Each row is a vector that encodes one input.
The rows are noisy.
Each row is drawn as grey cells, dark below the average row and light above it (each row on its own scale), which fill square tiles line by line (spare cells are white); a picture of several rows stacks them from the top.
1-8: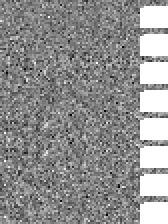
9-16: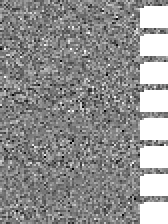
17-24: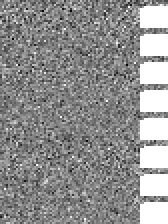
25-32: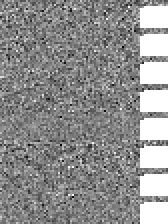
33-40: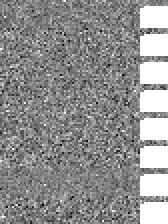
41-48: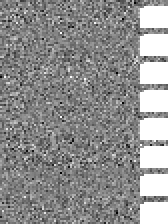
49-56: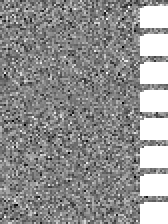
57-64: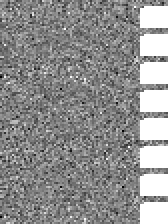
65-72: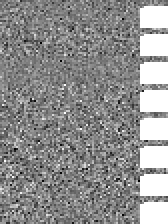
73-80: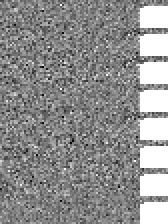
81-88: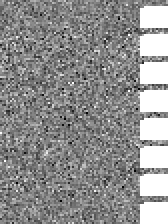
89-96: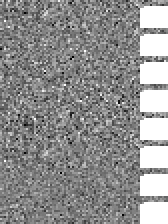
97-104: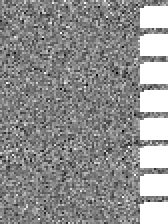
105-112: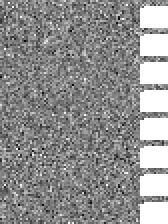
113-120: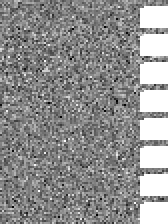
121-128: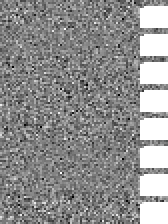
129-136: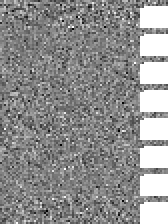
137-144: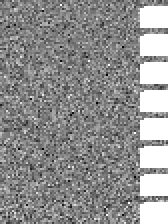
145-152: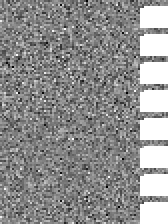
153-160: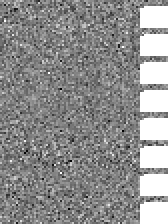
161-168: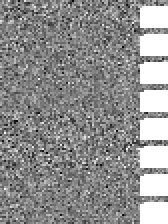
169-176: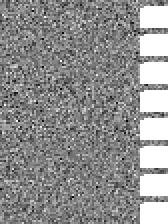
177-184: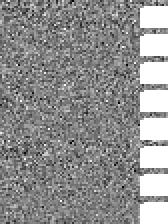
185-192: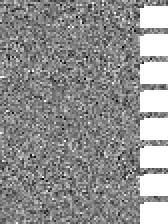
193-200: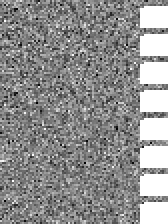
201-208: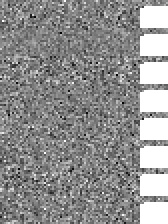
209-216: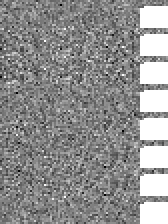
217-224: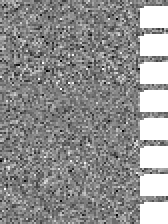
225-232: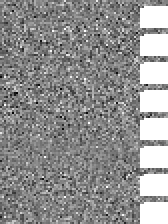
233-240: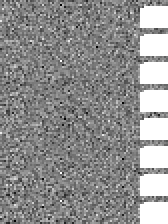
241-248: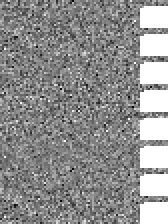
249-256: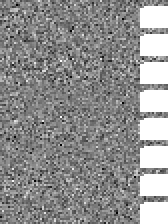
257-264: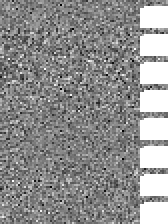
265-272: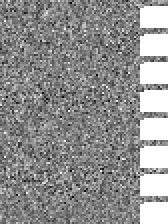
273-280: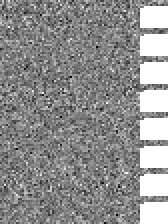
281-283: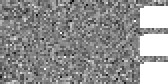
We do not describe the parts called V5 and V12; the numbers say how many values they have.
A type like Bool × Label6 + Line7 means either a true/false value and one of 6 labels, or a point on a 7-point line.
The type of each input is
Circle8 + (Circle9 + V12) × V5.
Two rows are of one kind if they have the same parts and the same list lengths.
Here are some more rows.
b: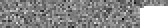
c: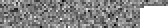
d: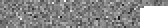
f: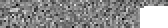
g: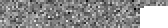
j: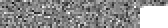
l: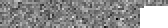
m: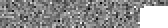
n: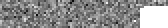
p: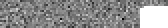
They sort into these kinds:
b, f, p
c, g, l
d, j, m, n

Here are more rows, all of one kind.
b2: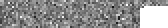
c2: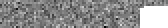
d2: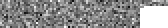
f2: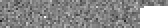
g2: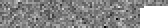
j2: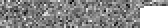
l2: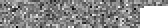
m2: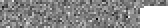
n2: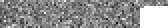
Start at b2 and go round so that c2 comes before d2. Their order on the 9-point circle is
b2, l2, g2, c2, f2, d2, m2, j2, n2.
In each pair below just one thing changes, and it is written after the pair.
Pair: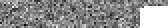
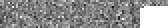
the value of V5
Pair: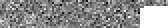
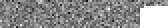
the place on the 9-point circle
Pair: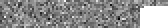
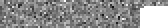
the place on the 9-point circle
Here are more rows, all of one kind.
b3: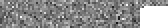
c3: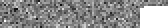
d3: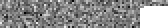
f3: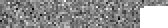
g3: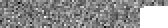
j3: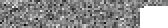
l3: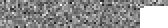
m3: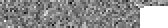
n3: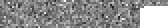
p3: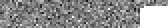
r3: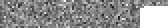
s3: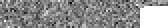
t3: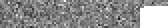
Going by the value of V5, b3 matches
f3, n3, r3 and t3.
